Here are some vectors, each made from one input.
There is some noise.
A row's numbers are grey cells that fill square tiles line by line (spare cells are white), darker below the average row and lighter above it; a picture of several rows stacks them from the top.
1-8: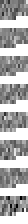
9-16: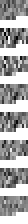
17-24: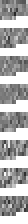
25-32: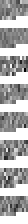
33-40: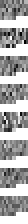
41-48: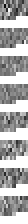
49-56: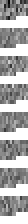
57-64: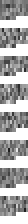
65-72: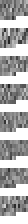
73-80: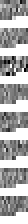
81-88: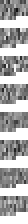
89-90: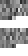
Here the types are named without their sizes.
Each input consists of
a point on a line, together with either a point on a line, or three true/false values.
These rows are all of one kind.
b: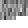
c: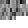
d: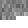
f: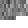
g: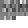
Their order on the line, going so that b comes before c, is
b, c, g, d, f.
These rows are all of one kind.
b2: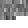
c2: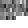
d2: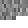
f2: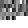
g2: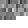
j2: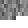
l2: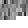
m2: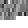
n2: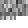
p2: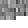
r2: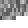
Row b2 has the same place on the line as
c2, g2, j2 and r2.
